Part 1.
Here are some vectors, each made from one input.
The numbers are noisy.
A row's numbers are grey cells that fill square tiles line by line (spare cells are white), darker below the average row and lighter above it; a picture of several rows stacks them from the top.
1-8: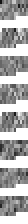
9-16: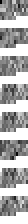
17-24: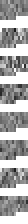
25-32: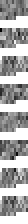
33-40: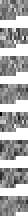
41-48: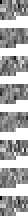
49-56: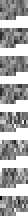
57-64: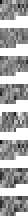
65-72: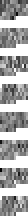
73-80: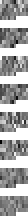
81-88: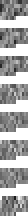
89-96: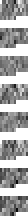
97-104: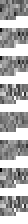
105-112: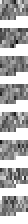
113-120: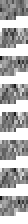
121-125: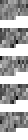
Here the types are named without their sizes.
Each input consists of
a node of a tree.
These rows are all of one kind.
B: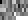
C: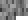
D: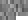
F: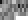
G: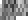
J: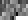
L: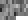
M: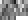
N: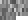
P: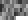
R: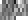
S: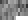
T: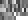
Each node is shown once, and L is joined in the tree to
C and P.
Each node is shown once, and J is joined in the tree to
P.
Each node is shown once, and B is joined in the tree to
F and T.
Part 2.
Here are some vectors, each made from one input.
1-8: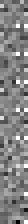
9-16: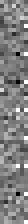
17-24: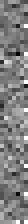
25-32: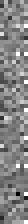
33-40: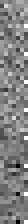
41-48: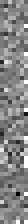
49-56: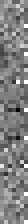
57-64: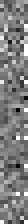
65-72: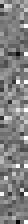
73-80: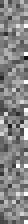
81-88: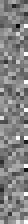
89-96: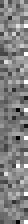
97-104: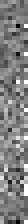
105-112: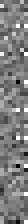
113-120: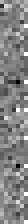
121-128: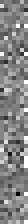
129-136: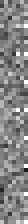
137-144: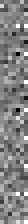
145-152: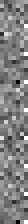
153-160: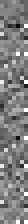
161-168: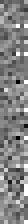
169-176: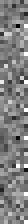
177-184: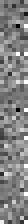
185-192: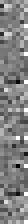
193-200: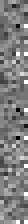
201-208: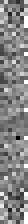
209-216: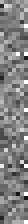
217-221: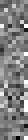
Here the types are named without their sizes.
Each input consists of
either a point on a circle, or a fixed value.
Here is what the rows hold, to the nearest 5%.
About 95% of them hold a point on a circle. The rest hold a fixed value.
